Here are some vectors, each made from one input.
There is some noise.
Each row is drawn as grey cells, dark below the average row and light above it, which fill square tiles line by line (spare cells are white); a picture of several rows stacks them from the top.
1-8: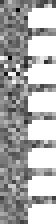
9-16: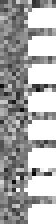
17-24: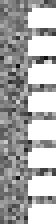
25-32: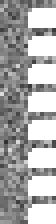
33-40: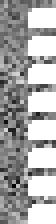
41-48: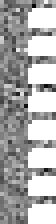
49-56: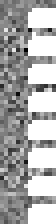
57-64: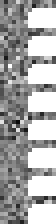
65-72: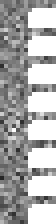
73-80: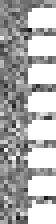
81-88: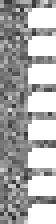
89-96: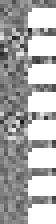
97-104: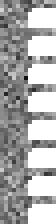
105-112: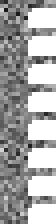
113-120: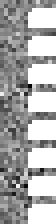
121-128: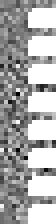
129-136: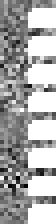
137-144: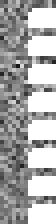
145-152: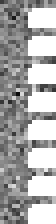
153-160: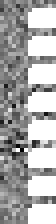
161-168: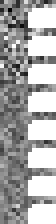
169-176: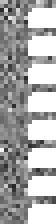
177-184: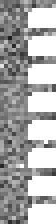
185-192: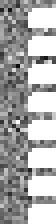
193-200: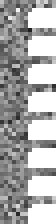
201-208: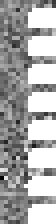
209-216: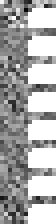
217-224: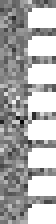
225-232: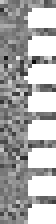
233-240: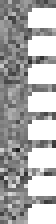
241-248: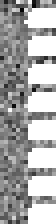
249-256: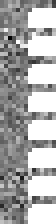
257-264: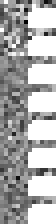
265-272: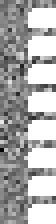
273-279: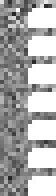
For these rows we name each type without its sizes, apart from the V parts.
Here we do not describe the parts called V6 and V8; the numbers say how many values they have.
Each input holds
either a point on a circle, or a fixed value, or a true/false value, a value of V6 and a value of V8.
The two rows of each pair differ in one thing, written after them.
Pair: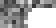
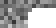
the value of V8
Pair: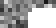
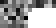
the value of V8
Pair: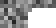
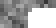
the value of V8
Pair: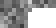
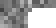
the value of V8
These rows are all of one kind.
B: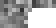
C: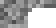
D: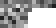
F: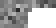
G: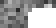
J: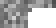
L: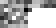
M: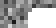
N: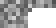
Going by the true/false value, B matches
G, J and N.
